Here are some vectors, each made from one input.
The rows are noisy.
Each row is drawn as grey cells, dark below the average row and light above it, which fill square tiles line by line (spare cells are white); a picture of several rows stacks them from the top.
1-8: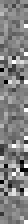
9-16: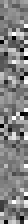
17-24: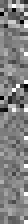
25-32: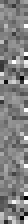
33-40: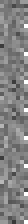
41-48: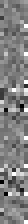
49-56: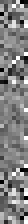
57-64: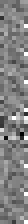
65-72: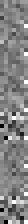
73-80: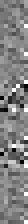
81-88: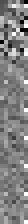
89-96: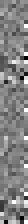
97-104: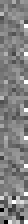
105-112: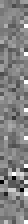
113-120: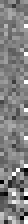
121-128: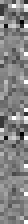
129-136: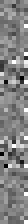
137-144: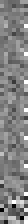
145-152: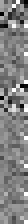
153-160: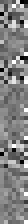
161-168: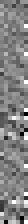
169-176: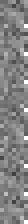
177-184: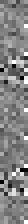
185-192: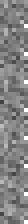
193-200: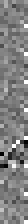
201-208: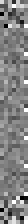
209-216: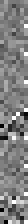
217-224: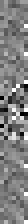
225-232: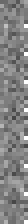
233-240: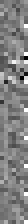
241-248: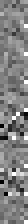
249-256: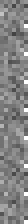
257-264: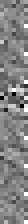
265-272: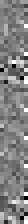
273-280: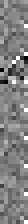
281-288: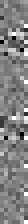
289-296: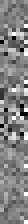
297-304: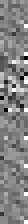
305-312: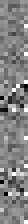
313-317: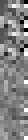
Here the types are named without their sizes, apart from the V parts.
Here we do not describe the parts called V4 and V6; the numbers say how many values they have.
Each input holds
either a point on a circle, a point on a line, a true/false value and a value of V4, or a value of V6.
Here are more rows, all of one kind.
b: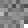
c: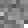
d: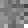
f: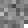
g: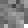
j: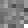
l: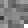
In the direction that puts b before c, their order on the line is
b, d, g, j, f, c, l.
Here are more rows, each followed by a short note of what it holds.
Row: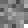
a point on a circle, a point on a line, a true/false value and a value of V4
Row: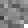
a point on a circle, a point on a line, a true/false value and a value of V4
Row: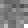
a point on a circle, a point on a line, a true/false value and a value of V4
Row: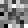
a value of V6
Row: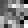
a value of V6
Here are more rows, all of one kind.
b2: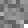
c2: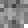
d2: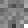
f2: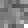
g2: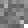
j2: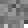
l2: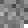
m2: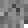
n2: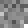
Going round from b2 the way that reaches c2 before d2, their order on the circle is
b2, f2, g2, m2, j2, l2, c2, d2, n2.
